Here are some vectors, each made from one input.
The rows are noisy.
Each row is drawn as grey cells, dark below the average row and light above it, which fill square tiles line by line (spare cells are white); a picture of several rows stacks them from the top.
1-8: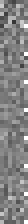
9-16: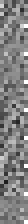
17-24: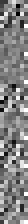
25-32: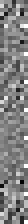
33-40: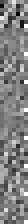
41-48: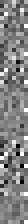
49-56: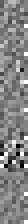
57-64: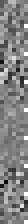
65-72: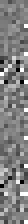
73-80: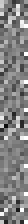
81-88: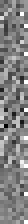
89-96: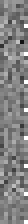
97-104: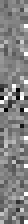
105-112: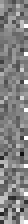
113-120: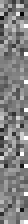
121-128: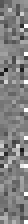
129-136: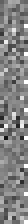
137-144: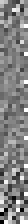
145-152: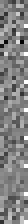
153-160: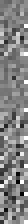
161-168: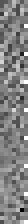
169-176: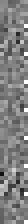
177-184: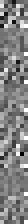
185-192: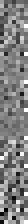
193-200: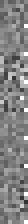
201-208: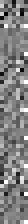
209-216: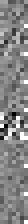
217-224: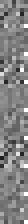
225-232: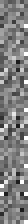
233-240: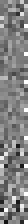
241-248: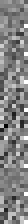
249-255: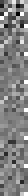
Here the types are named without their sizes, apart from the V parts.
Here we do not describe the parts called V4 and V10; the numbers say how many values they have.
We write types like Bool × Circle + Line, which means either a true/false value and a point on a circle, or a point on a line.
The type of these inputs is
Line × (Line + V4 × V10).
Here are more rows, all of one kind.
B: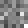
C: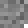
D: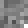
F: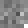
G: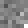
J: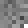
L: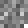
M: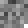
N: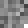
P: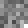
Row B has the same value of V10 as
D and M.
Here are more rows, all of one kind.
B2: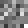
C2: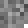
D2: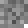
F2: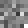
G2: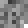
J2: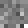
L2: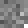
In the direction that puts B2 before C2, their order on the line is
F2, L2, B2, C2, J2, D2, G2.
